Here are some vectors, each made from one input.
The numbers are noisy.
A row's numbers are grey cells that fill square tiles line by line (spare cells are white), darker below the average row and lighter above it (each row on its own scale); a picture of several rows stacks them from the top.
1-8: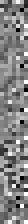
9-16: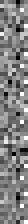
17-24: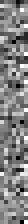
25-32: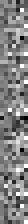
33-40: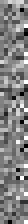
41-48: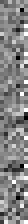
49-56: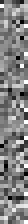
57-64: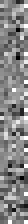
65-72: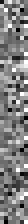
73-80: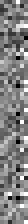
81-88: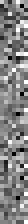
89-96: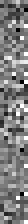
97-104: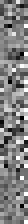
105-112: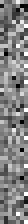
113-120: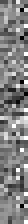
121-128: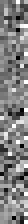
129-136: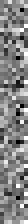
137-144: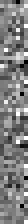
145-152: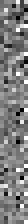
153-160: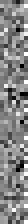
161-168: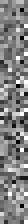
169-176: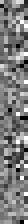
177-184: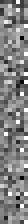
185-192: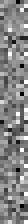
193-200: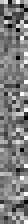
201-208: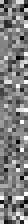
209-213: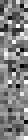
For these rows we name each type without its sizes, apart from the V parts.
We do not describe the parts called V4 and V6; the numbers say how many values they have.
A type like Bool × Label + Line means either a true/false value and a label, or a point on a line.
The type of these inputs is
Bool × Line × V4 × V6.
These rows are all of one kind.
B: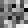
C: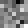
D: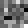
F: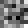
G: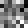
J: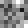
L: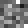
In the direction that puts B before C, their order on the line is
L, F, B, C, J, D, G.
